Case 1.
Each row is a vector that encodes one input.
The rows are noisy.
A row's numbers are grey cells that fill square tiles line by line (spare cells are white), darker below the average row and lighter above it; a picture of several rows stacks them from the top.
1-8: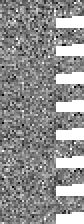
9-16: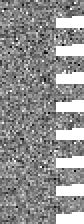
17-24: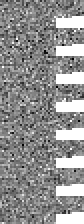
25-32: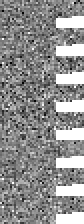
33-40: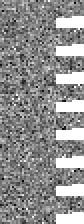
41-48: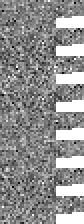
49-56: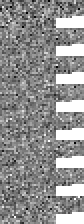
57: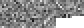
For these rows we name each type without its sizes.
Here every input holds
a point on a line, together with either a fixed value, or a node of a tree.
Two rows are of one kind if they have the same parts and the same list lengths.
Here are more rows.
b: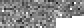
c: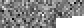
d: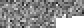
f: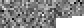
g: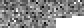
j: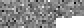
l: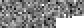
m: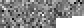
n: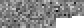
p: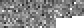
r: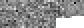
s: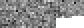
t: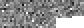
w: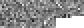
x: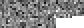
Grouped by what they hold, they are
b, d, g, l, p, t, x
c, f, j, m, n, r, s, w

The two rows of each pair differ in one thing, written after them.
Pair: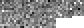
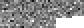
the place on the line
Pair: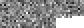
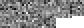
the place on the line
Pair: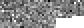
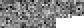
the place on the line
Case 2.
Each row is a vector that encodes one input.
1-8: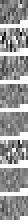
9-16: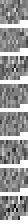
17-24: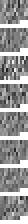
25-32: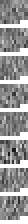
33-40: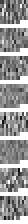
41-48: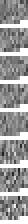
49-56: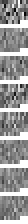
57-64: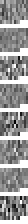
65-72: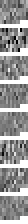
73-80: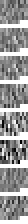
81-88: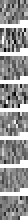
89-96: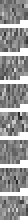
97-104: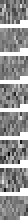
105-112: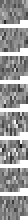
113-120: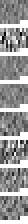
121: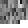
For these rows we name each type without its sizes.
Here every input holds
either a point on a circle, or a node of a tree.
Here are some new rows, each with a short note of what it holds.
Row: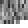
a point on a circle
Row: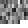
a point on a circle
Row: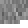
a node of a tree
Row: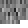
a node of a tree
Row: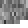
a point on a circle
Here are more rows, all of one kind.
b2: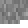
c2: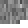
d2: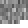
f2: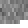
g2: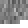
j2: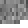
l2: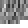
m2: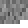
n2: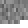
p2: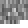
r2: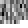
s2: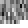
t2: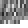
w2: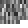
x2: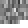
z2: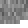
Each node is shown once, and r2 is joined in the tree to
t2.
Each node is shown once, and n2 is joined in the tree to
c2 and w2.
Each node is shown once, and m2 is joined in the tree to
g2 and l2.
